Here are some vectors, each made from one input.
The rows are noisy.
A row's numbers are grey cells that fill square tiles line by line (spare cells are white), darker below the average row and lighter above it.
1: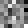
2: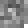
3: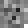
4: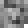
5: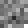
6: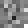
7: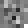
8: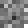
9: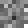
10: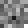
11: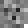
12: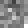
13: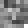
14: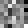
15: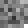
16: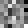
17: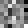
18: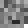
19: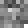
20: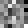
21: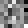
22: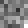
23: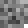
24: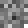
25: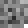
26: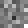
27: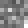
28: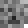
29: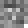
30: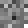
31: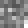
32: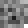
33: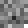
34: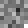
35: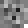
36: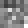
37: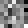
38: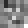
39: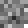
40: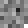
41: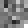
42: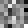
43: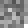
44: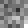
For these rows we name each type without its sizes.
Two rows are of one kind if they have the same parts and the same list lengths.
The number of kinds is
3.
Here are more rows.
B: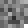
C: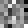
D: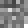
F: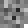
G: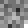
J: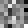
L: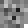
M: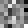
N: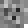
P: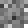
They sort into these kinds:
B, F, L, N, P
C, J, M
D, G

